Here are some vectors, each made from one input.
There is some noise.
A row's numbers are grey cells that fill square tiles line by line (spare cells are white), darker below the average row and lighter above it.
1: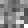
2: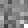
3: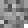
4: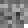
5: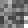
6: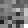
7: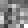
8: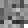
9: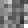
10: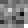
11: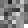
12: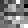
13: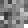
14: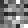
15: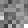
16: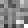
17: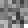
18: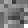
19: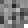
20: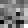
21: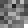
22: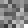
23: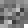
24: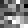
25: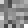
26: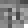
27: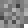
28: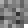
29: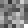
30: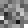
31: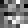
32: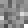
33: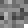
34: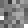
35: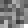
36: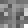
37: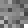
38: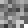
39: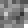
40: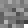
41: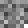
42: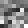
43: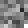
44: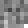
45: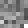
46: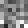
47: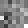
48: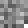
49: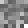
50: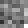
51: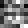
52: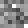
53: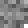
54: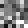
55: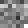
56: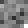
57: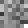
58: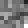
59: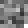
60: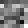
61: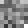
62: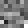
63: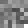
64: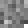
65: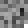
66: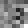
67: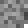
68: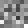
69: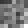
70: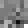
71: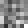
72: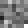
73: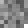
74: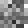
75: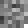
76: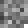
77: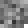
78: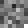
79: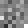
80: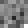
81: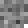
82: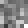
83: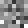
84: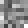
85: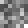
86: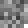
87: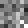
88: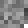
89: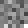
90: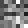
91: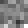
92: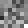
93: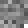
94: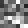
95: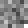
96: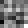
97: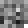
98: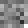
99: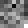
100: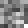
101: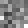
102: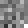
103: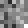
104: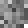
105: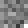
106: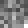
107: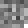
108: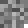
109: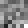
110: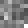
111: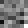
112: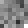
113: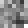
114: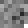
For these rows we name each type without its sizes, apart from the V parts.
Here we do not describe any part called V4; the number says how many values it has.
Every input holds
a list of items, each a label and a value of V4.
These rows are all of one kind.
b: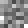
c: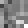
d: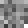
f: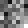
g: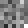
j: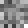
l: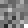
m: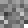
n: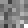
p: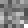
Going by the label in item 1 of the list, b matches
d, m and p.
